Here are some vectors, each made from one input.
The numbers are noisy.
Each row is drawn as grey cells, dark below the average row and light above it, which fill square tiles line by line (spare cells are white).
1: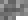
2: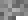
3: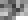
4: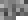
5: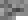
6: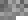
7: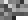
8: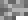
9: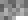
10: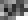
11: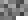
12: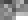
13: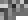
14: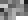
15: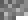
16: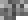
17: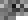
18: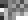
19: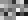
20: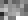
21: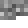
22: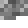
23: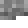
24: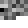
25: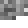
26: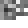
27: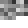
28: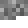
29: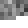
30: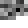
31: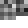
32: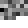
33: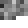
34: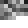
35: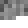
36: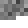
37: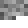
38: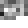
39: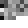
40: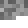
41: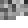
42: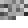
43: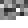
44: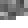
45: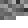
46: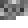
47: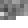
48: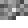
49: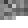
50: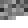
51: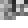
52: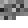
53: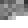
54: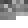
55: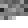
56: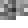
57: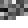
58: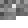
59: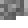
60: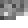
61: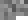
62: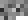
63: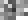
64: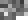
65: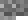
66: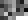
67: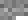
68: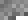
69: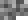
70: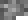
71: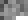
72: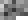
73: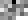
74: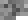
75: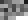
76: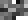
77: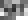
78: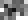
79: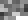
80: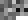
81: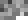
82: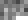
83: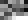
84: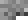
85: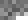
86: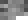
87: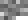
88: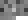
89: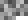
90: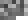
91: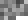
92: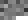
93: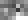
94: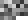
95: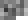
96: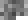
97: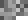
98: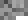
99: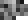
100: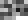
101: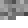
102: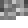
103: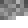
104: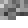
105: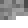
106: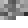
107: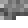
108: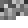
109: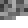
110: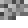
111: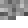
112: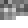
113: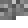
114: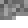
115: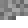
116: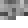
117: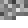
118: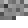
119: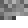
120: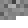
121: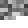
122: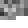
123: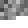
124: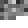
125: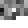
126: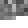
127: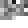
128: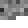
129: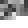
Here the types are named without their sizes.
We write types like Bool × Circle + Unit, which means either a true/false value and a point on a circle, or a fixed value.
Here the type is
Circle × List(Line).
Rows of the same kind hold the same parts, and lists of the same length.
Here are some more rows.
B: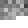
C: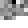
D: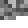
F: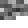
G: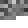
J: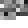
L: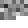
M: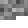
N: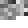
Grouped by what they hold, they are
B, J, M
C, D, G, N
F, L

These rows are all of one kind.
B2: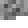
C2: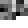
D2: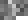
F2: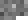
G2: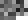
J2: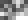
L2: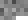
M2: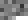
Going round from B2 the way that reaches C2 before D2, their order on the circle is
B2, C2, M2, L2, D2, F2, G2, J2.
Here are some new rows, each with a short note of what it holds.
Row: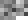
a point on a circle, together with the empty list
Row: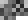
a point on a circle, together with the empty list
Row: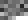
a point on a circle, together with a list of one item
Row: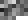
a point on a circle, together with the empty list
